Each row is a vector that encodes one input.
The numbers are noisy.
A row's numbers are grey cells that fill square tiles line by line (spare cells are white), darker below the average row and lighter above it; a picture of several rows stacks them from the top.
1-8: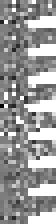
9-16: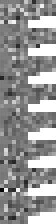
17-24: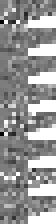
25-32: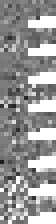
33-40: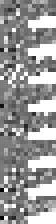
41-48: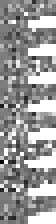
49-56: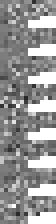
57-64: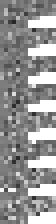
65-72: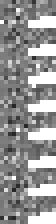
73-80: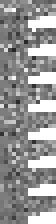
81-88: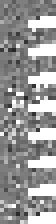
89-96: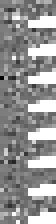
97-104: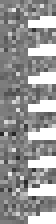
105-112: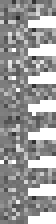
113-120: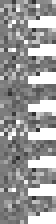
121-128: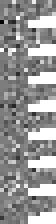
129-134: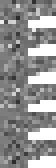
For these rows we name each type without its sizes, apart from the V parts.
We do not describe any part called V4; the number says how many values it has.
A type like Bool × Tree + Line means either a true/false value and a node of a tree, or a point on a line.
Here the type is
List(Bool × V4).
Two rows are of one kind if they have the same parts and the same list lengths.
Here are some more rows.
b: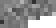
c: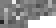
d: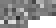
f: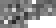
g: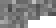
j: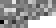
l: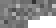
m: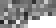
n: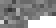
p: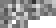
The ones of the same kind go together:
b, c, d, g, j, p
f, l, n
m

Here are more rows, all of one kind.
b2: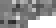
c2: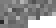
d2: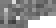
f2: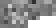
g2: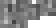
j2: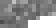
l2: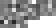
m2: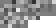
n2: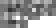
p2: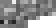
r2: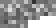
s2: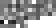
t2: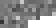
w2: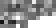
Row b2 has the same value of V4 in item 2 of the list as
c2, d2 and p2.
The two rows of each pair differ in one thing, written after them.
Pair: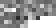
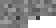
the value of V4 in item 2 of the list
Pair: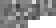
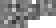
the true/false value in item 2 of the list
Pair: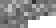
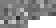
the true/false value in item 1 of the list
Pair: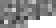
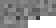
the value of V4 in item 2 of the list
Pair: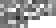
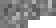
the value of V4 in item 2 of the list
